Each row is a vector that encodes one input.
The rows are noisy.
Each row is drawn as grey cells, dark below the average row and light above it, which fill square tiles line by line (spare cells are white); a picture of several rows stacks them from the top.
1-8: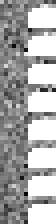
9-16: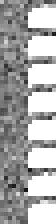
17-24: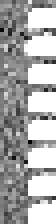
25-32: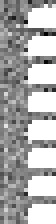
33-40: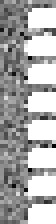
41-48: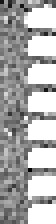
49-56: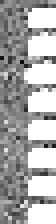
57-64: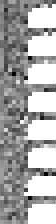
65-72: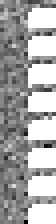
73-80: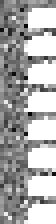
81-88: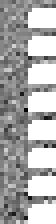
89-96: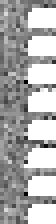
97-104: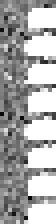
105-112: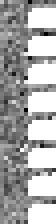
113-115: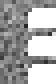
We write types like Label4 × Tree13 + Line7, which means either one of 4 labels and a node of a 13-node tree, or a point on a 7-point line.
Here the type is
List2(Line13).
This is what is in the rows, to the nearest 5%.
All of them are lists of up to two points on a 13-point line: about 5% are empty, 30% hold one and 65% two.
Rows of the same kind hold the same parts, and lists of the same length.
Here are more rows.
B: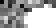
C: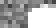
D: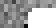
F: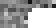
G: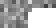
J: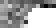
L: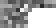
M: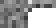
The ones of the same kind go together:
B
C
D, F, G, J, L, M

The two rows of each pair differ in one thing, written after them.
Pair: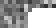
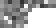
the place on the 13-point line in item 2 of the list
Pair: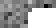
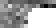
the place on the 13-point line in item 1 of the list
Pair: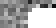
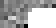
the place on the 13-point line in item 1 of the list
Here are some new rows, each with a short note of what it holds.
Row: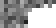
a list of one item
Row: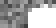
a list of one item
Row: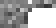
a list of two items
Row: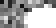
the empty list
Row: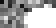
the empty list
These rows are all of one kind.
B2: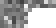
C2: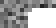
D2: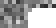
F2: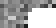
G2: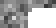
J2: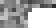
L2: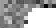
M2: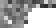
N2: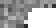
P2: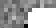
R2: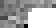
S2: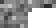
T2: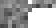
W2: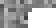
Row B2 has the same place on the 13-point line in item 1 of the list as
D2, L2 and M2.
